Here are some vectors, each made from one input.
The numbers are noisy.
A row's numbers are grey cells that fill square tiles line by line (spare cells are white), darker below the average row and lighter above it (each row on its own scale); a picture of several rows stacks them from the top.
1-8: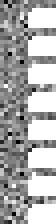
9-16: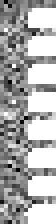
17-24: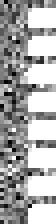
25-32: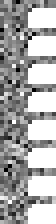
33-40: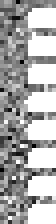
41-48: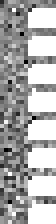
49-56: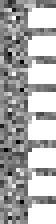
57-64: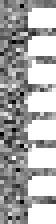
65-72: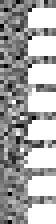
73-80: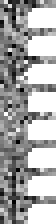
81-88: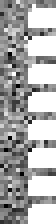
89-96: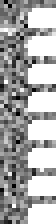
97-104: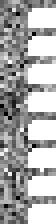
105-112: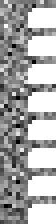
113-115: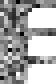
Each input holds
either a point on a 5-point line, or a list of up to two points on a 5-point circle.
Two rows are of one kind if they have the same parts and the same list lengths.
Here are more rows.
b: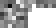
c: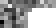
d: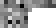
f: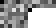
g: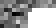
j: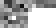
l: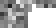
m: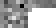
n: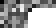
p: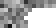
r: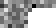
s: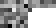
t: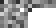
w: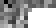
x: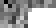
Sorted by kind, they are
b, d, j, l, m
c, p, r, t
f, g, n, s
w, x

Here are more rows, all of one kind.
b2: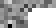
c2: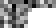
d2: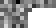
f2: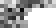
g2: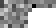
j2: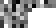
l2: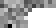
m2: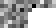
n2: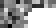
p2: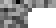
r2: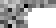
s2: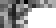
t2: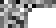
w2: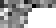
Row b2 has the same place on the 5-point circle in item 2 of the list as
m2, n2 and s2.
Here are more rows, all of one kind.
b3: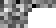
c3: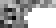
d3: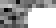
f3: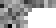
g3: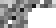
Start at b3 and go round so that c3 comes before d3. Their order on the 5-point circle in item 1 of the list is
b3, f3, g3, c3, d3.
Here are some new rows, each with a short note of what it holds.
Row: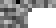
a list of two items
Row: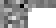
a point on a 5-point line
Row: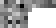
a point on a 5-point line
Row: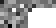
a list of one item
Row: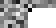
a list of two items
